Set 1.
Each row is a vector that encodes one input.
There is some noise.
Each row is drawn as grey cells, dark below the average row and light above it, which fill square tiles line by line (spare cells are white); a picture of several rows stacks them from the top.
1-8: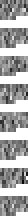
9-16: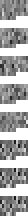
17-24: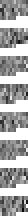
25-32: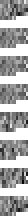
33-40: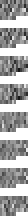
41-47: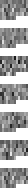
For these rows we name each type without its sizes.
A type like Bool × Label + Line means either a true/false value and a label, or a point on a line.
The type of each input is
Tree.
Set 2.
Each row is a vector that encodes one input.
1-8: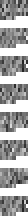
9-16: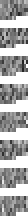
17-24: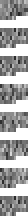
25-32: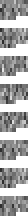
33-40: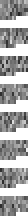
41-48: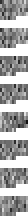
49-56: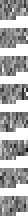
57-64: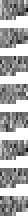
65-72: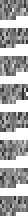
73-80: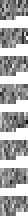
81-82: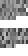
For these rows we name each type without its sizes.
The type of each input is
Tree.
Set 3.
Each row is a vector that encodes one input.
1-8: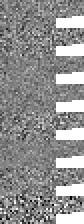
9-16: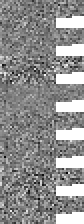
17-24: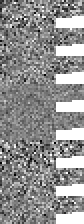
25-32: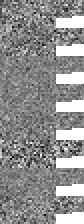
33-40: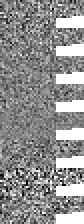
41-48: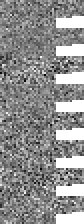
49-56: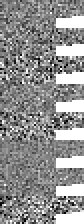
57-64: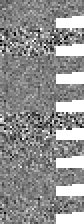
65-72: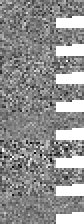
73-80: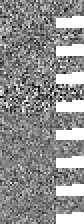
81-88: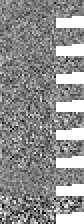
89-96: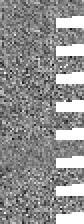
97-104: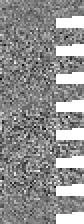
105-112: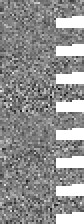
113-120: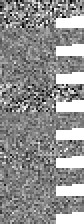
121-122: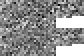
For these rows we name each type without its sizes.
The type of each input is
Circle.
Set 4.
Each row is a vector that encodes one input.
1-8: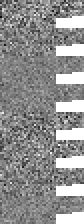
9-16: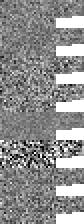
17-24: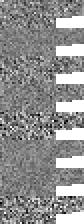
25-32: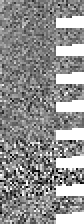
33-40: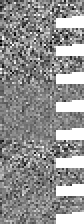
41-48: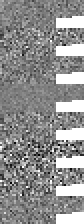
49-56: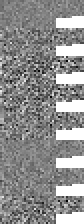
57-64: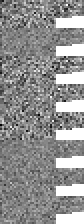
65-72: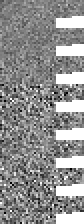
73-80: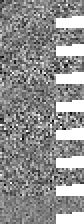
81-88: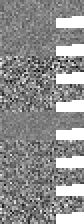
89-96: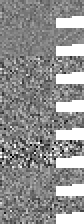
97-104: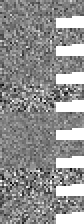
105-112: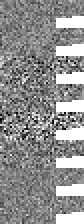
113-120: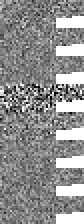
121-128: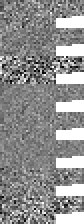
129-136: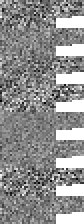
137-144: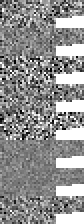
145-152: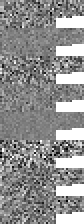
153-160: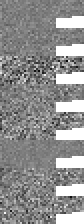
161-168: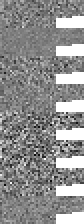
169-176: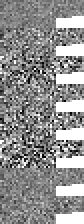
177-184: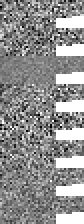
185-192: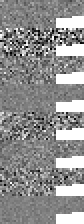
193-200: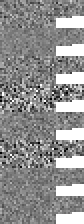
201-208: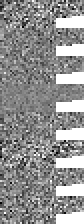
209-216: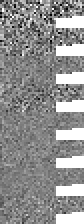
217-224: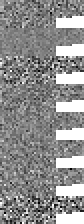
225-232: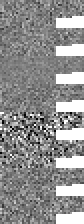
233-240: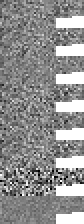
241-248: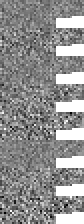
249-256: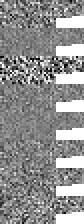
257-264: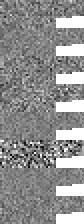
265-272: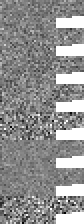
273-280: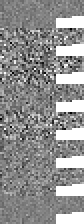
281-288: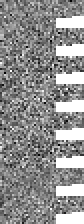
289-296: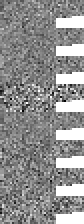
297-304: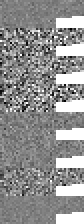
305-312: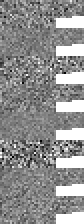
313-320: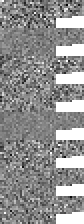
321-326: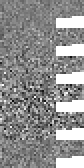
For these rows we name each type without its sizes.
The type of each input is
Line.
